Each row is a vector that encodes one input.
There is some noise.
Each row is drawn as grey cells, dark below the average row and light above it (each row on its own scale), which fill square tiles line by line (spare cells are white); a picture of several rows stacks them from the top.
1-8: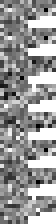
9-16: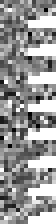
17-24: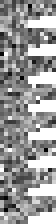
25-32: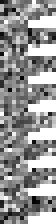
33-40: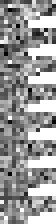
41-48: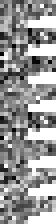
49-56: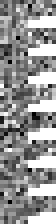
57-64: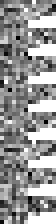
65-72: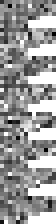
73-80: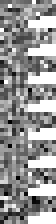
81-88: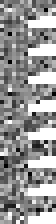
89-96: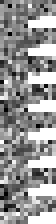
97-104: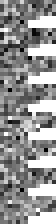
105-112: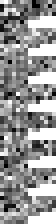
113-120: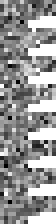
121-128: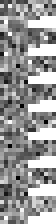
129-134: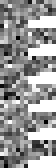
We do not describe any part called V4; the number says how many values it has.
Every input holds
a list of up to two items, each a true/false value and a value of V4.
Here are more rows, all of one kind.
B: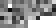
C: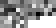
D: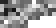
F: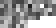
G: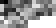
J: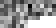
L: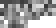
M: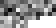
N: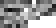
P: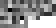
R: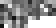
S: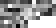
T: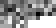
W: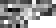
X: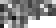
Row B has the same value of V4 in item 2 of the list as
F, M, T and X.
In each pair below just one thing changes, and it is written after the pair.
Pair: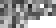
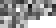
the true/false value in item 2 of the list
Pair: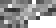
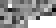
the true/false value in item 1 of the list
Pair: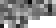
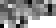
the true/false value in item 2 of the list
